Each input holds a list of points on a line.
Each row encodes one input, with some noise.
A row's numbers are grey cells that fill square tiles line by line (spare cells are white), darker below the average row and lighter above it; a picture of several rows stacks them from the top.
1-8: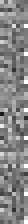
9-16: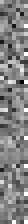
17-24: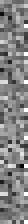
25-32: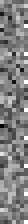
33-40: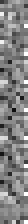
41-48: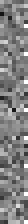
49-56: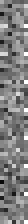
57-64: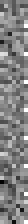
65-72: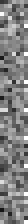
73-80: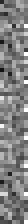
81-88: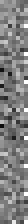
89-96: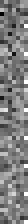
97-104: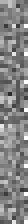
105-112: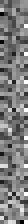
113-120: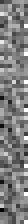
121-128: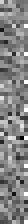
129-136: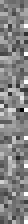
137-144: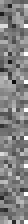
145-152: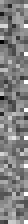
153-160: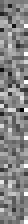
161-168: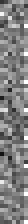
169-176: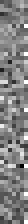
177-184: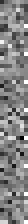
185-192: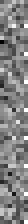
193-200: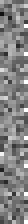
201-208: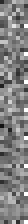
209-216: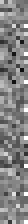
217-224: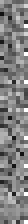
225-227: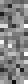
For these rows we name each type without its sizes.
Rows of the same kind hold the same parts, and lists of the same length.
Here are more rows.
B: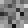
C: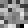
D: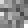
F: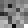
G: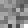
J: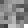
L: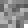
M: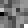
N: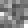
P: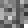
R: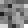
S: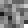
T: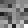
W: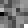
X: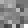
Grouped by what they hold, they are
B, F, M, R, S, T, W
C
D, G, J, L, N, P, X

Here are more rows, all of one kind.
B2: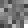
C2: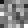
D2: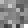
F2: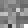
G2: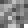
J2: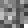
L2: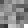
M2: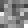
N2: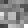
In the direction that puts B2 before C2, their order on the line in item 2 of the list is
B2, C2, M2, F2, D2, L2, G2, J2, N2.
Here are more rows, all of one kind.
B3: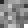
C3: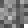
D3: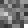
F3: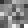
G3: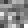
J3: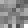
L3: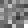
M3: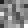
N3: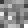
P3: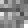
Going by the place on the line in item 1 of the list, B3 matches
M3 and N3.
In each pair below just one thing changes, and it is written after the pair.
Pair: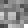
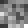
the place on the line in item 2 of the list
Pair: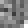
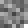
the place on the line in item 1 of the list
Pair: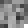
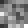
the place on the line in item 2 of the list
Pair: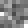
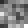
the place on the line in item 1 of the list
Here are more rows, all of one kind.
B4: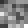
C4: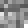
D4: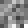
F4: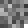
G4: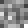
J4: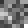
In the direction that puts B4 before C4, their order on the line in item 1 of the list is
J4, F4, D4, G4, B4, C4.
